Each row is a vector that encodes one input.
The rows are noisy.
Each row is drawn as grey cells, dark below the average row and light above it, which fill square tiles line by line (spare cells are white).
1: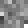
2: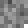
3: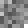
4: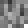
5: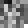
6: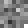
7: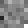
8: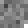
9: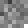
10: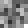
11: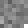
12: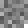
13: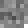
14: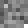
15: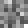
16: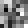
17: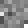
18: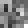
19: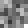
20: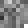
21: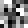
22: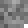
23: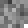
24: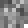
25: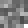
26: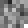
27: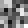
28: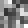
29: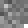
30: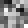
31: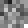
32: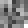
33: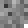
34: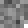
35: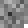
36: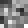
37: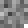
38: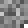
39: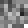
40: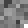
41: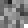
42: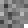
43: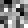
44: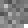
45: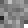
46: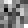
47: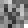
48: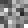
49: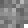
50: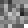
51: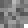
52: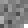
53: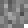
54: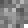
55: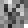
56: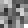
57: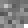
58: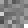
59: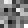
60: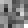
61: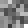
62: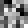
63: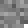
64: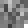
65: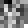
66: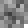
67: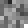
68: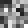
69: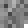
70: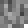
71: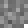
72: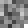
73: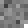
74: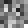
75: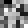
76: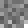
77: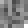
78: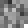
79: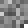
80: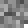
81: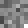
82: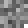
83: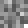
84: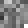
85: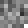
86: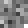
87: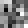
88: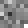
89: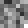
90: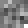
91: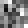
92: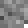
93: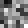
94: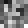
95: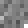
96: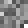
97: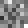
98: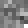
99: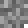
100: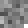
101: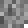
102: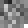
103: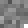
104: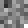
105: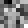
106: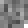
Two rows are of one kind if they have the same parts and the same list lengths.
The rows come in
2 kinds.
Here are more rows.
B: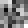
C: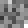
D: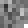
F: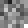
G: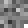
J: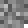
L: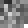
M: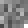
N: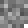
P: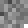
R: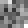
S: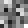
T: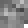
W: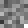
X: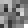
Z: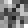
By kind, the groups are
B, F, G, L, M, N, P, S, T, X
C, D, J, R, W, Z

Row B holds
a node of a 13-node tree.
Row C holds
a point on a 9-point circle and a node of a 13-node tree.
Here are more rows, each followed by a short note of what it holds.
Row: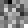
a node of a 13-node tree
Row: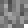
a node of a 13-node tree
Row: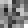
a node of a 13-node tree
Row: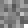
a node of a 13-node tree
